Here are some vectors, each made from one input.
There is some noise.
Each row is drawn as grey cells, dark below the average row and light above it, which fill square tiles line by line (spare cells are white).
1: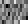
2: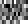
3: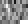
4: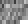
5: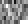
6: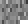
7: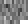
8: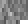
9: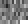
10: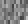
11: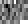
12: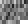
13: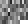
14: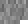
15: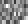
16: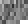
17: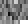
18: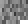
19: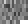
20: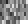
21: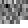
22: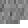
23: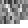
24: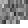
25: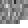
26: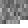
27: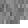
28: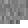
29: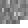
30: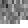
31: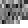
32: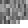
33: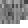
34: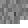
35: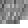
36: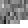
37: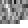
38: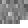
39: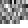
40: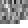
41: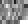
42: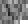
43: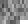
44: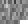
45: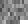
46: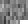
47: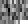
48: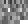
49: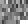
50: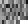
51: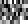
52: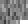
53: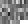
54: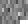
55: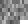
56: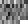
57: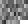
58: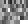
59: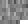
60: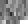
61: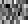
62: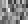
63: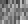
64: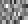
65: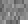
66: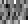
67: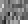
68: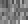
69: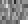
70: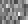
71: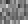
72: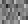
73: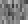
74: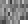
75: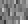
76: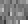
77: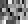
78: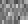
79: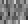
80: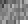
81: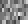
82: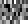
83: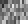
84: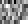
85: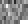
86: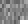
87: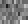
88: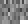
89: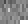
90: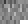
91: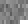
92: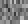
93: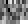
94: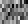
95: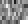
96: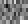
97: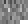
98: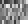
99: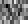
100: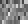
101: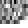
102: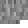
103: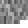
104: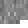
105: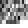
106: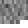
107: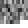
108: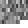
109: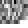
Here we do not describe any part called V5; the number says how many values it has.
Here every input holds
a value of V5, together with either three true/false values, or a list of up to two points on a 4-point line.
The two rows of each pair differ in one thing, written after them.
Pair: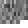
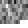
the place on the 4-point line in item 1 of the list
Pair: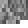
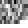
the value of V5
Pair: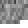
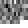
the value of V5
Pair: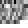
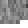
the place on the 4-point line in item 1 of the list
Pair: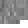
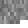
the place on the 4-point line in item 1 of the list
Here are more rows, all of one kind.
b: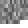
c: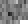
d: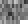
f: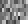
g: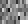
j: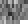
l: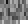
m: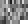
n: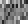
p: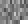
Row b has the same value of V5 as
c, f and n.
